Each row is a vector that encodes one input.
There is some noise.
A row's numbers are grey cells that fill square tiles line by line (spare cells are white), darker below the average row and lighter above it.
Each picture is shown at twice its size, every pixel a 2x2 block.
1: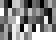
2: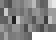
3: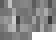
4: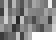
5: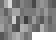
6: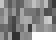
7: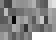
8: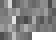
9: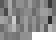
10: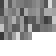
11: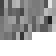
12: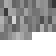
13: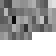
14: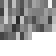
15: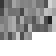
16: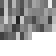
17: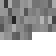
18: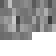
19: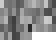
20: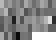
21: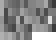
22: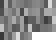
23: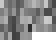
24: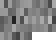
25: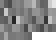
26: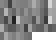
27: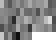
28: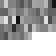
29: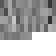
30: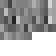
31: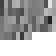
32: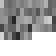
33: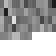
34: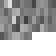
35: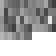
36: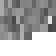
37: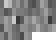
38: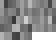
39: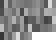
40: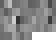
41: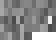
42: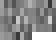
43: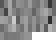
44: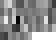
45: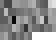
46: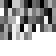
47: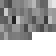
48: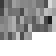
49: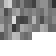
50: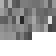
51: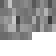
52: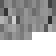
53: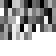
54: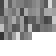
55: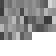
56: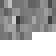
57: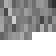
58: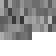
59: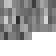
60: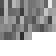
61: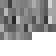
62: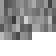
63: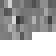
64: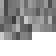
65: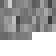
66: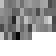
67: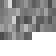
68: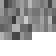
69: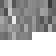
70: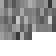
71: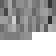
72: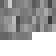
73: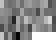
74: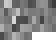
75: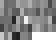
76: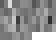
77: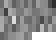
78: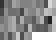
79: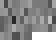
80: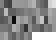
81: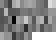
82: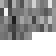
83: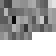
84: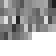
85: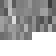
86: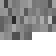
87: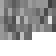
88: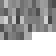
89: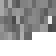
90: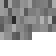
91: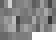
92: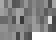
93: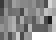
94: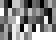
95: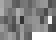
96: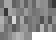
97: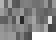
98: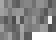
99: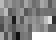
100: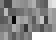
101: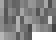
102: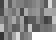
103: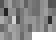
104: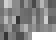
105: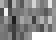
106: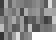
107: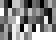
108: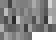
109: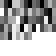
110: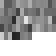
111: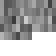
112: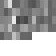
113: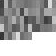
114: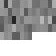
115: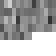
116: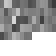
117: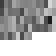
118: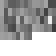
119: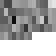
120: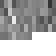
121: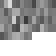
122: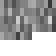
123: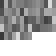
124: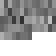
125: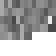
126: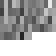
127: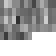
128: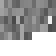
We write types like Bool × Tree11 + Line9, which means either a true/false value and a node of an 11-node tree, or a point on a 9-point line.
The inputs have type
List2(Bool × Line6).
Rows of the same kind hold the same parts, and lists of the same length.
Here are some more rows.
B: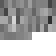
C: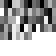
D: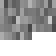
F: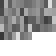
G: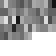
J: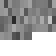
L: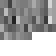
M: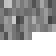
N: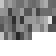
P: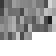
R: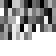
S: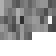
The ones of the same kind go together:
B, D, G, J, M, N, S
C, R
F, L, P

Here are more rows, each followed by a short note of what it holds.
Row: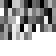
the empty list
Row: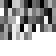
the empty list
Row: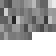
a list of one item
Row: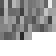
a list of one item
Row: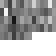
a list of one item
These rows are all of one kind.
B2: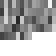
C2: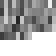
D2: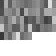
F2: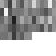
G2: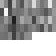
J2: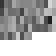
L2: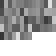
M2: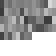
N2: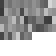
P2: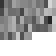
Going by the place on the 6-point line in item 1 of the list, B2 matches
C2, F2 and G2.
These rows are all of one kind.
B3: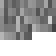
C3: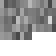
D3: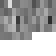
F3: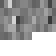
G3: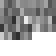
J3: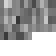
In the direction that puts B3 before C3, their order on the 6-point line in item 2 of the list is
B3, G3, F3, J3, C3, D3.
